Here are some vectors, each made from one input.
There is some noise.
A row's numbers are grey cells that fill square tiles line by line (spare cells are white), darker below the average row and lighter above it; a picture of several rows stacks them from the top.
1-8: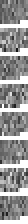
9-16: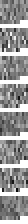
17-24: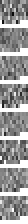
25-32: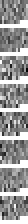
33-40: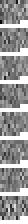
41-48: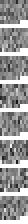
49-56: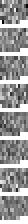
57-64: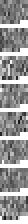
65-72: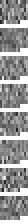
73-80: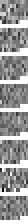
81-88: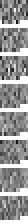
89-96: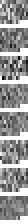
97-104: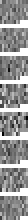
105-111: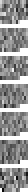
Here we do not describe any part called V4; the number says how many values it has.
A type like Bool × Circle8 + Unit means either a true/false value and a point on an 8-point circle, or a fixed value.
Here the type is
Bool × (Line5 + V4) × Line6.
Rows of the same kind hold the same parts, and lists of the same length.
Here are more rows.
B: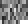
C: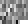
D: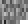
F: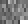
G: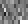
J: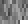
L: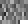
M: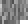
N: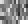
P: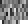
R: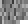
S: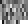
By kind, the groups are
B, F, G, J, L, P, S
C, D, M, N, R

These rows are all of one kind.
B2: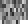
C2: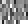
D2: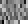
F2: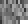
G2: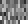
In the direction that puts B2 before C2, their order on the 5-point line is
F2, G2, B2, C2, D2.
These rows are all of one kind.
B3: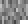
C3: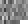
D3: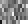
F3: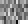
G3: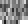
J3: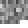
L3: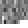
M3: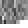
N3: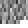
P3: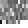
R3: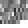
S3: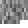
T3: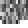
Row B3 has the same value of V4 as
C3, F3 and J3.
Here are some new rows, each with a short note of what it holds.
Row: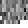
a point on a 5-point line, a point on a 6-point line and a true/false value
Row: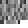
a point on a 5-point line, a point on a 6-point line and a true/false value
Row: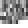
a point on a 6-point line, a true/false value and a value of V4
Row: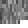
a point on a 5-point line, a point on a 6-point line and a true/false value
